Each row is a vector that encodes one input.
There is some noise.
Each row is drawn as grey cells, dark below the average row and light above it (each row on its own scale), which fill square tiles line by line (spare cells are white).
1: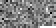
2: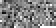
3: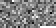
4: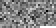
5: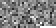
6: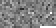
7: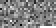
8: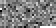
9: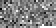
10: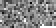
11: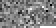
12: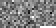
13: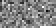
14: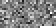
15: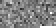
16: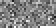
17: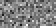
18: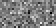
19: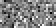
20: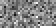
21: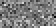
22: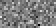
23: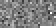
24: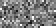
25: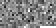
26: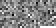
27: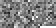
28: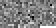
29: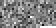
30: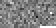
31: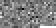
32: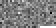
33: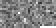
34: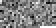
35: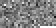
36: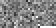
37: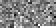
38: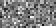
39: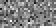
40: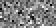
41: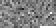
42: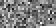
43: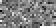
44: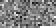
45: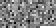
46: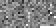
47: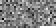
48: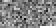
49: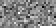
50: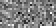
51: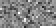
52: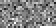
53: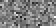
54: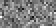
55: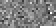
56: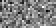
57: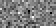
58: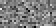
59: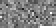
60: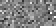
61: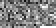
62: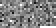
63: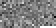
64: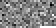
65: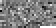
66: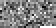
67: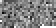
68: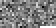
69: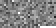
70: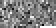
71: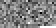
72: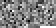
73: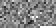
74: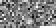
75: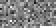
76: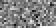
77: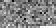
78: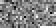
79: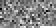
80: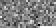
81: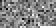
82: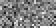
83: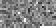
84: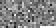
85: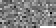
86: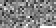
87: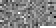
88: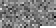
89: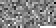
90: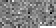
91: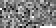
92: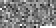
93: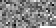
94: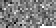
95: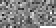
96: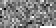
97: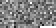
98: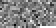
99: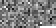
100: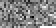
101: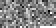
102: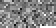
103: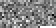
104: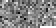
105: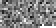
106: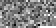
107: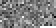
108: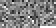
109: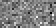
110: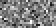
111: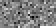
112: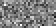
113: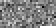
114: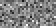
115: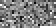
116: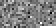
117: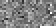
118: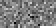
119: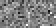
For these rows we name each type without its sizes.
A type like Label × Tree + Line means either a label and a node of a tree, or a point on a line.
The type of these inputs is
Circle × (Label + Line).
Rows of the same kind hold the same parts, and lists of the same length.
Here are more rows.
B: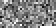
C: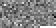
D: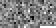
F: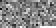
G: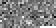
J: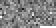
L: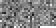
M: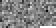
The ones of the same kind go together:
B, C, G, L
D, F, J, M

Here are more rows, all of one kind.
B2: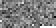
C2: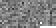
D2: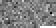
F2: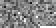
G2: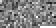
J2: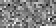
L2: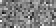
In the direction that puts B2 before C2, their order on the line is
B2, L2, F2, G2, J2, D2, C2.
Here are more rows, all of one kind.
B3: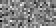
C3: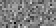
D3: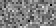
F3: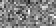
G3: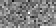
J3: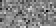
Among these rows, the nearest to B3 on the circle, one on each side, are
C3 and J3.
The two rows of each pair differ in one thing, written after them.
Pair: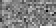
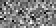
the place on the circle
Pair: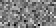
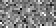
the place on the circle
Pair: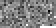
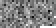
the place on the circle
